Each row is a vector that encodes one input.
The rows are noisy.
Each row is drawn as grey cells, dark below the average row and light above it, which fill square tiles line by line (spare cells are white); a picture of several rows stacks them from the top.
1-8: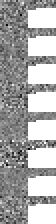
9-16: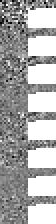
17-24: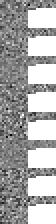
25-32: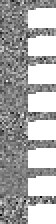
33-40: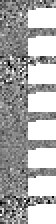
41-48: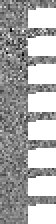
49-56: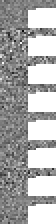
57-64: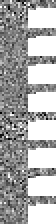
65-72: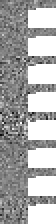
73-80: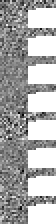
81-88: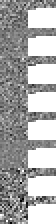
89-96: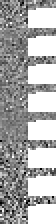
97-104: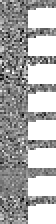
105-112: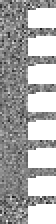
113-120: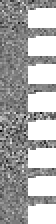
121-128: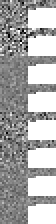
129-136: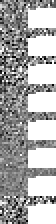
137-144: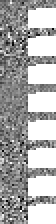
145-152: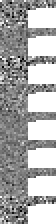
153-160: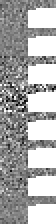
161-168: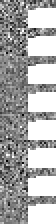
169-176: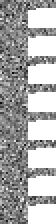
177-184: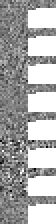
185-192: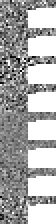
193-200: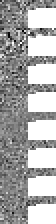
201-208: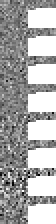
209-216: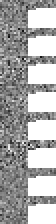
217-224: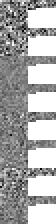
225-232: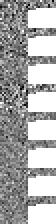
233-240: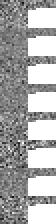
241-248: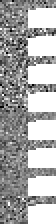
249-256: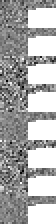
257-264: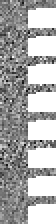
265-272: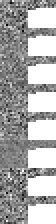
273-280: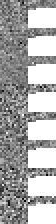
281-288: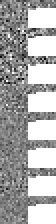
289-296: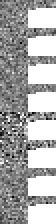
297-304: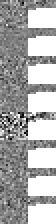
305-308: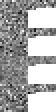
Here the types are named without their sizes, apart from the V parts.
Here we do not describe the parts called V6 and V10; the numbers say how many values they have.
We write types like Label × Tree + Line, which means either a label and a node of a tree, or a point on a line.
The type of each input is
(Bool × V10 + Label) × (Tree + Unit) × V6.
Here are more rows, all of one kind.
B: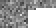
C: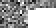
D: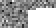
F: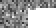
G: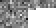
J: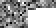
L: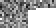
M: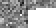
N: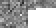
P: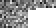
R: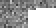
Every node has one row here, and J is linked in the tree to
D, N and P.
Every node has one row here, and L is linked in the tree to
P.
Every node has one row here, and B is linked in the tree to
M, N and R.
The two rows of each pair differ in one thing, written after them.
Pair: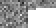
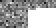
the value of V6
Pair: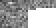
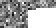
the node of the tree
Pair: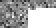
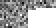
the label
